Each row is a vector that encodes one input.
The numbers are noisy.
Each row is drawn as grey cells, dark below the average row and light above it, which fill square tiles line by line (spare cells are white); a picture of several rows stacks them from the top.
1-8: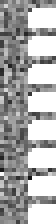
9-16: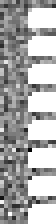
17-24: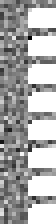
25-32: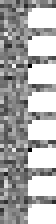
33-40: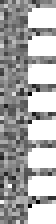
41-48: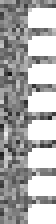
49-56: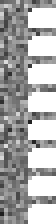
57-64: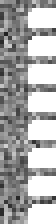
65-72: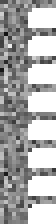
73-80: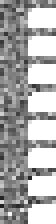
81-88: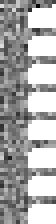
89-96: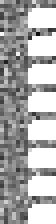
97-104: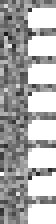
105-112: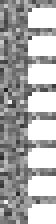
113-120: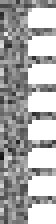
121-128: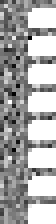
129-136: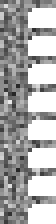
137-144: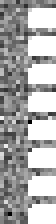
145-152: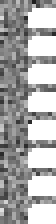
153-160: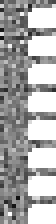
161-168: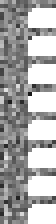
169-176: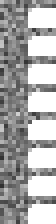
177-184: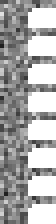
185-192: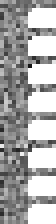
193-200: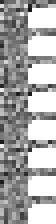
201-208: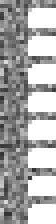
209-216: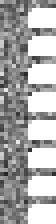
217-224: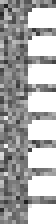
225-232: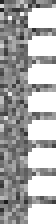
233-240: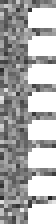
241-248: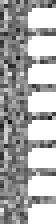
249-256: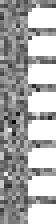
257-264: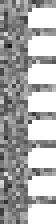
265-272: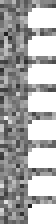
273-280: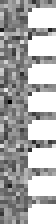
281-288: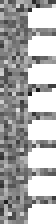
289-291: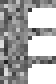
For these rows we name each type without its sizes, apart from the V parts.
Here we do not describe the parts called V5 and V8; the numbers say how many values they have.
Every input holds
a true/false value, together with either a label, a point on a line and a value of V8, or two values of V5.
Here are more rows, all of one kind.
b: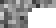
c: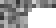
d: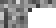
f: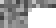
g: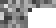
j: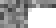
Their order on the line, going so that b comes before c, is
j, d, b, f, g, c.
